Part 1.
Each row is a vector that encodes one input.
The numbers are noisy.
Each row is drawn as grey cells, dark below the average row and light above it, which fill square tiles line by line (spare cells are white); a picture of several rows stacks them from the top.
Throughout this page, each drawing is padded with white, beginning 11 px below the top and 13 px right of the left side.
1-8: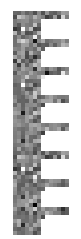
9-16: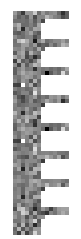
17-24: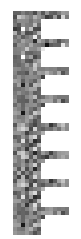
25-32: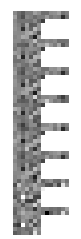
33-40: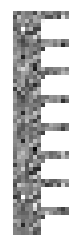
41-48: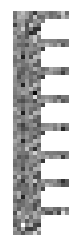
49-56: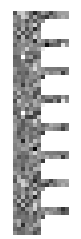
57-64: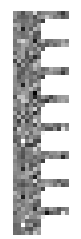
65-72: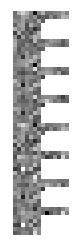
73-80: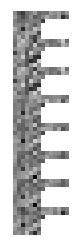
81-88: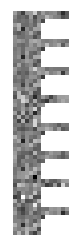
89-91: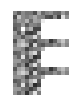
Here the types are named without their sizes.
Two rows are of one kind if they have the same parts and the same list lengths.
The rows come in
2 kinds.
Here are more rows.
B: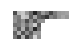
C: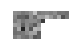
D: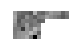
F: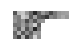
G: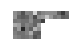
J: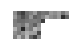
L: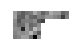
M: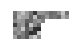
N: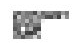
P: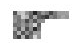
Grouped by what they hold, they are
B, F, M, N, P
C, D, G, J, L

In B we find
three true/false values.
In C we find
a node of a tree.
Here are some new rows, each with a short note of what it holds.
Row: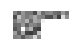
three true/false values
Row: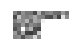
three true/false values
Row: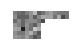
a node of a tree
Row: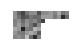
a node of a tree
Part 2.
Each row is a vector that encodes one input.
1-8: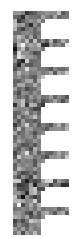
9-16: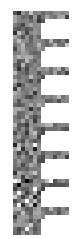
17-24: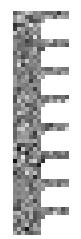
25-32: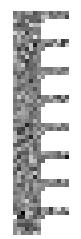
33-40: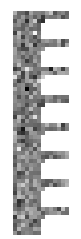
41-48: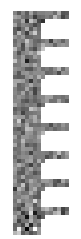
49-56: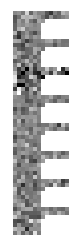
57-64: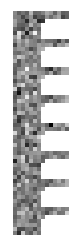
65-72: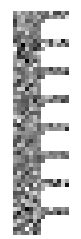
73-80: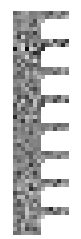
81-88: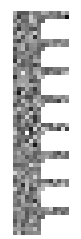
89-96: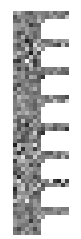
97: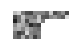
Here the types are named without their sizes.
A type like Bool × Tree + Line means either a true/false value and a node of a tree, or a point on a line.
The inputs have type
(Circle + Unit) × Line.
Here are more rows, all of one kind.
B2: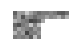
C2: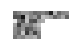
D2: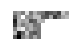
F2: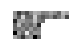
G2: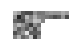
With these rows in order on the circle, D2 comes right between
B2 and C2.
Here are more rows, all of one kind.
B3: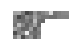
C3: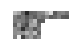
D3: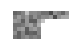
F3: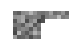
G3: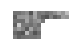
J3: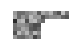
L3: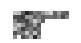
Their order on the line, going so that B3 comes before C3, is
G3, D3, L3, B3, C3, F3, J3.
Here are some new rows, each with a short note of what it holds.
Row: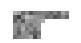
a point on a circle and a point on a line
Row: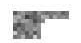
a point on a line
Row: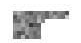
a point on a line
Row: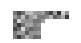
a point on a circle and a point on a line
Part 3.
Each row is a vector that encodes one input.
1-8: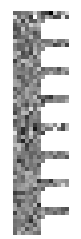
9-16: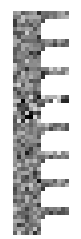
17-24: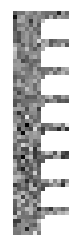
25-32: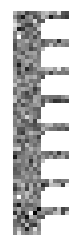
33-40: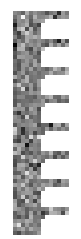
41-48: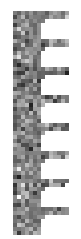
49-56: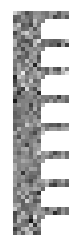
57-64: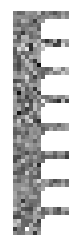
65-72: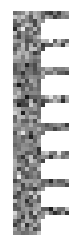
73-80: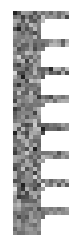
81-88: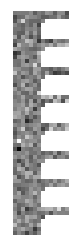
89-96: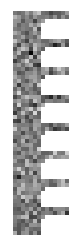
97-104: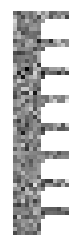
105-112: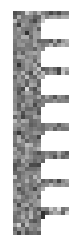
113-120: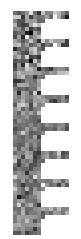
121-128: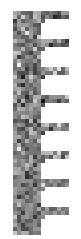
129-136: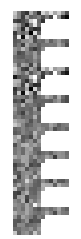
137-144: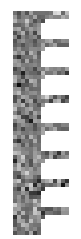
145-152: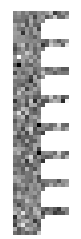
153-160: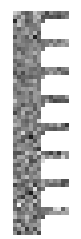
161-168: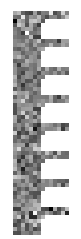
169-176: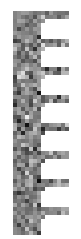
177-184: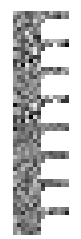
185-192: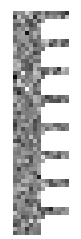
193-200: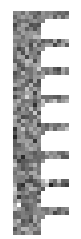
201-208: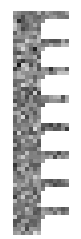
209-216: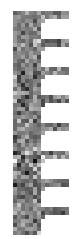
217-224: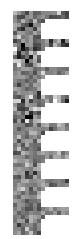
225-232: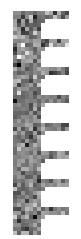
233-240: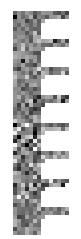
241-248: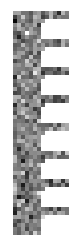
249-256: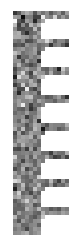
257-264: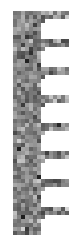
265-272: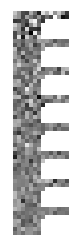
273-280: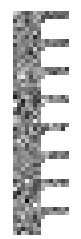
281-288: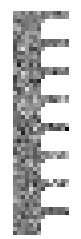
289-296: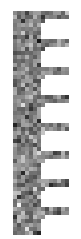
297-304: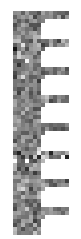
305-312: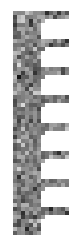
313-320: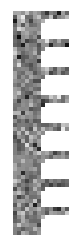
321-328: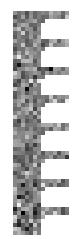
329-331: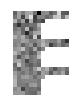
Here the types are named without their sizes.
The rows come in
2 kinds.
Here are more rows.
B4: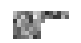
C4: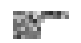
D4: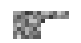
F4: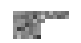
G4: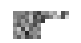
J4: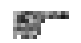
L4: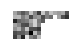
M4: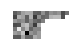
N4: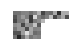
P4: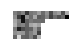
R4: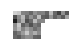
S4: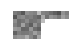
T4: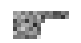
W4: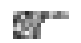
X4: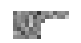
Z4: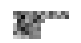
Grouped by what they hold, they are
B4, C4, D4, F4, G4, J4, M4, N4, P4, R4, S4, T4, W4, X4, Z4
L4

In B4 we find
two labels.
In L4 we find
a fixed value.
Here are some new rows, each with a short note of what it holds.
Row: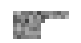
two labels
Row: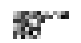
a fixed value
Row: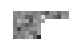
two labels
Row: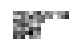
a fixed value
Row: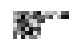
a fixed value
